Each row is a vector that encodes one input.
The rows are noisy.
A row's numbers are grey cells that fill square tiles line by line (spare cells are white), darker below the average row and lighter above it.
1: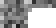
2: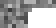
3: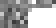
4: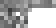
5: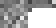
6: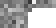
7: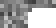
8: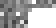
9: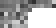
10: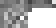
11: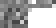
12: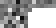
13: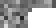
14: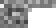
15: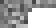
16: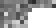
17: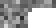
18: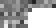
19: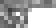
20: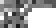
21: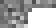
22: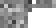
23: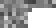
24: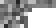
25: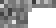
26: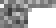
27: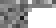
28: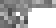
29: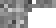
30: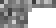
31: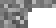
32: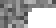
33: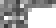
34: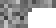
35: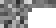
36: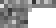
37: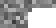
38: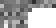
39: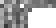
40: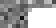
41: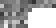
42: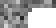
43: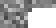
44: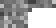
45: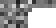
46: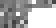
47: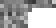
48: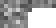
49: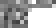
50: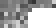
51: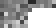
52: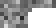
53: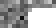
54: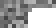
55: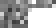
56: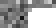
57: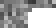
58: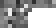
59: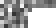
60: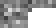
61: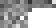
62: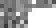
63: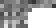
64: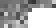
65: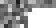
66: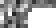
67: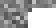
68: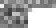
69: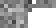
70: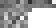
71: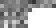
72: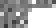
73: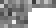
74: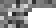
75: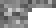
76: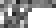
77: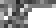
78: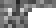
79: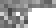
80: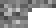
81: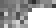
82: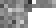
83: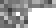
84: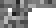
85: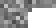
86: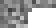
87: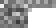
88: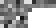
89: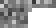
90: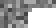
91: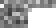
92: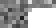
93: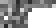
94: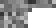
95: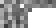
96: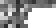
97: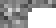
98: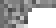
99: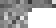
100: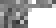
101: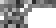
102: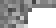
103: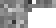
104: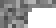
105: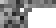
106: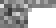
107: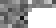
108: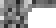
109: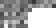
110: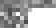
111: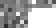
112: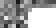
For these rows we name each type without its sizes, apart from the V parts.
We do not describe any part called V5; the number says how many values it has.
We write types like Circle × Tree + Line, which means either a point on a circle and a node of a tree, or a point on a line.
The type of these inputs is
Bool × Bool × Bool × Bool + Circle × V5.
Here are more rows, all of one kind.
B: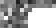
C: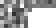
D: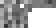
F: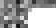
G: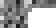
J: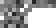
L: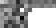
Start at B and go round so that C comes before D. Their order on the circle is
B, L, C, D, F, G, J.
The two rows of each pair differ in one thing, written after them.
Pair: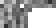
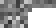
the value of V5
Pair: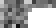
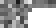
the value of V5
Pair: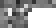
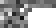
the value of V5
